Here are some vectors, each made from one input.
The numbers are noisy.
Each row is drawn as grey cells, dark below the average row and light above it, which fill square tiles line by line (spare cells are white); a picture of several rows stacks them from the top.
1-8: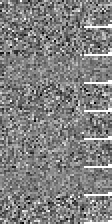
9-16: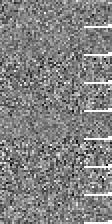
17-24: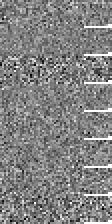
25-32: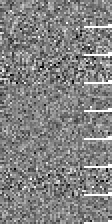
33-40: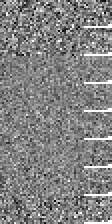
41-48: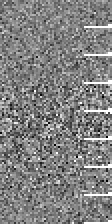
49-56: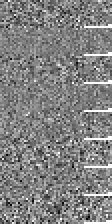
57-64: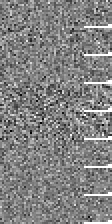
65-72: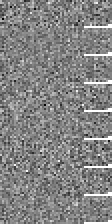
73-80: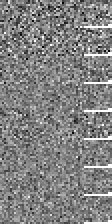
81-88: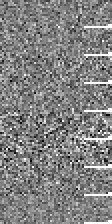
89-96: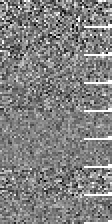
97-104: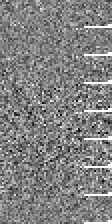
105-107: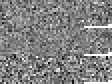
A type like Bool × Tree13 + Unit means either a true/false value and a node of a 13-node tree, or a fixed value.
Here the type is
Circle9 + List2(Line7).
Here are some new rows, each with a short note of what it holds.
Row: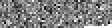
the empty list
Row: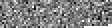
a list of one item
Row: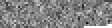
a list of two items
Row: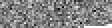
a list of one item
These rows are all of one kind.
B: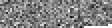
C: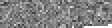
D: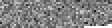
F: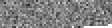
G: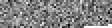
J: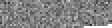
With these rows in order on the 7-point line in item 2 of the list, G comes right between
B and J.
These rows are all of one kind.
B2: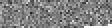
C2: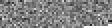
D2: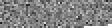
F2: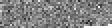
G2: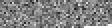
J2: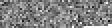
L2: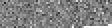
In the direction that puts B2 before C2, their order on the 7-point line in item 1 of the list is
B2, G2, L2, F2, D2, J2, C2.
